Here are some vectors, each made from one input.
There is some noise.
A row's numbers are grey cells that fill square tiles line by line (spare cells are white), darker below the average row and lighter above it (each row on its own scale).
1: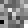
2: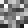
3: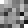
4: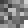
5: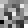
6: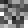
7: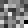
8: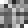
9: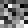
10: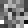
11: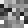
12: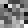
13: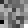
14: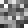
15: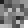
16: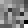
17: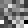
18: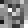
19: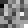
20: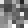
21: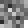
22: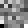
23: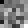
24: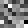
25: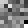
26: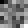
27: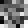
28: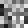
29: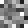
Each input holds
a point on a 5-point line.
